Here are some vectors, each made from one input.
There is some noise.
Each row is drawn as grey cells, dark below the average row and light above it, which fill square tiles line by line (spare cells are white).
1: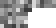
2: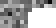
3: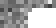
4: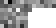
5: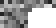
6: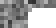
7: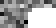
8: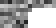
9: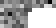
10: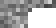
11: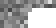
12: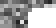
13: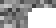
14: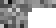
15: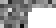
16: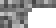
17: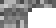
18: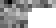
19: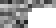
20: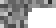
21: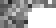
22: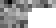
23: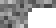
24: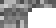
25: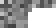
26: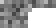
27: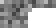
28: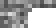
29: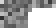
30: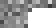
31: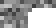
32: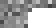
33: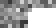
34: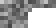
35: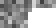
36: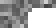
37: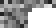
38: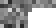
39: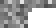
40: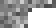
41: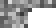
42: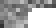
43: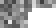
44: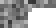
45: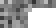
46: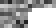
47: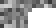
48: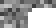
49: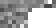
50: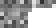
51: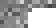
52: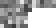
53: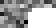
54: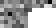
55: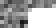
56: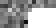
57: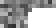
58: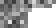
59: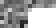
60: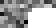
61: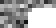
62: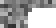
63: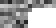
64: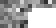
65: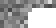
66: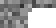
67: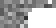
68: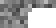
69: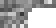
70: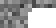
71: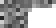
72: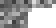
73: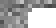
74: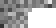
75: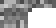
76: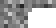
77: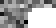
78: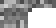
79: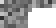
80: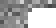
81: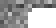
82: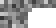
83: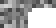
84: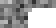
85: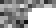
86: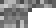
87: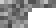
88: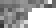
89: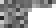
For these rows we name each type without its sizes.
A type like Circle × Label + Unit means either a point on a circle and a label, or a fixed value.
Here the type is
(Label + Line) × (Tree + Unit).
